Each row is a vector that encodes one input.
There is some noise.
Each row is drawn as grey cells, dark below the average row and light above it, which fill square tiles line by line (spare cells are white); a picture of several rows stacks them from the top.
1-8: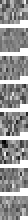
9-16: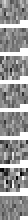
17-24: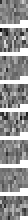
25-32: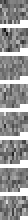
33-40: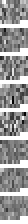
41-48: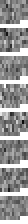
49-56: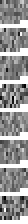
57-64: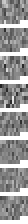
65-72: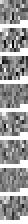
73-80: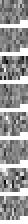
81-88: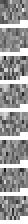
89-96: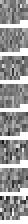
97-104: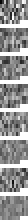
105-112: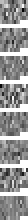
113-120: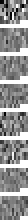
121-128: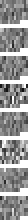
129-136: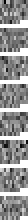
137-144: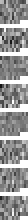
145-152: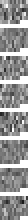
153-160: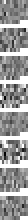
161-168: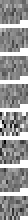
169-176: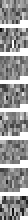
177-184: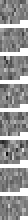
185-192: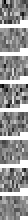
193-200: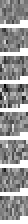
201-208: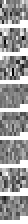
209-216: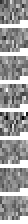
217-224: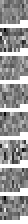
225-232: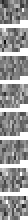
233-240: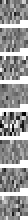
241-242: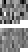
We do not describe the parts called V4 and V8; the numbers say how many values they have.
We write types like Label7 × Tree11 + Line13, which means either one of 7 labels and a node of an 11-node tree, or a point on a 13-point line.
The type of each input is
Line5 × V4 + Line10 × V8 + Tree9.
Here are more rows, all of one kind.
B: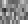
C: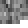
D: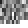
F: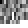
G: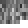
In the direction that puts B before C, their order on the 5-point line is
G, D, F, B, C.
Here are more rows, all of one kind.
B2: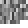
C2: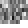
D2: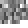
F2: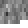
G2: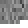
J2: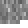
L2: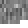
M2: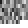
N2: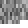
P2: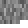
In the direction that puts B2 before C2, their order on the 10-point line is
G2, B2, M2, P2, D2, L2, C2, N2, J2, F2.
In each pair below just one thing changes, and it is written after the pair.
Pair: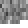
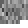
the place on the 10-point line
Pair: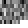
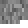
the place on the 10-point line
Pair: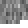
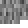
the place on the 10-point line
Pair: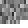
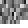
the place on the 10-point line
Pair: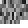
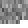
the place on the 10-point line
